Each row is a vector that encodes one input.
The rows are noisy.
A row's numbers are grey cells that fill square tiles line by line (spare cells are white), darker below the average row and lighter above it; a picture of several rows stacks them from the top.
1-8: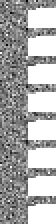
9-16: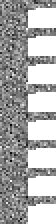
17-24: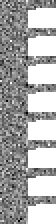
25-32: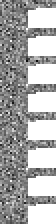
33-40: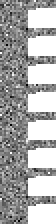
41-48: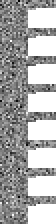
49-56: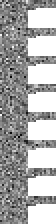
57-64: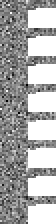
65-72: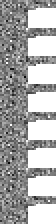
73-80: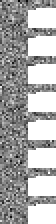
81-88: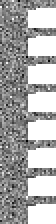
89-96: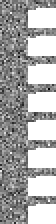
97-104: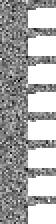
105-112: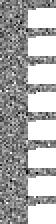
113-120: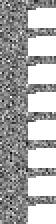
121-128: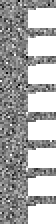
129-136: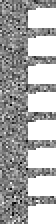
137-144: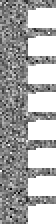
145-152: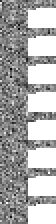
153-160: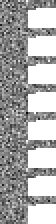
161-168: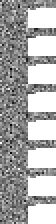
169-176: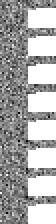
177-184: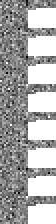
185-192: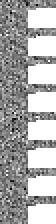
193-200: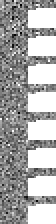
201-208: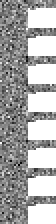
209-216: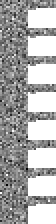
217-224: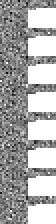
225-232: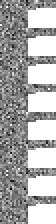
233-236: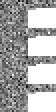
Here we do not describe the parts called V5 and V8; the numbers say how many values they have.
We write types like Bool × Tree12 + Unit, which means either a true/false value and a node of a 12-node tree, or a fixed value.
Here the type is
Circle9 × V8 + List2(Bool × V5).
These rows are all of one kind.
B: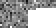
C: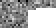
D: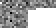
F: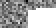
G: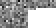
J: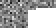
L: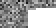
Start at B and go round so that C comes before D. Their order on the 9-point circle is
B, F, C, G, L, J, D.
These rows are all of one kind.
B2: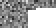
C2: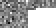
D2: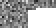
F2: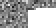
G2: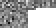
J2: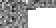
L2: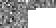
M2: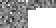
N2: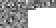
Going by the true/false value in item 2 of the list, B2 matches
D2, G2 and N2.
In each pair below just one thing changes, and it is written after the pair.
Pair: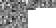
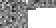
the value of V5 in item 1 of the list
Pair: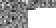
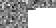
the value of V5 in item 1 of the list
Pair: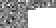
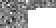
the value of V5 in item 1 of the list
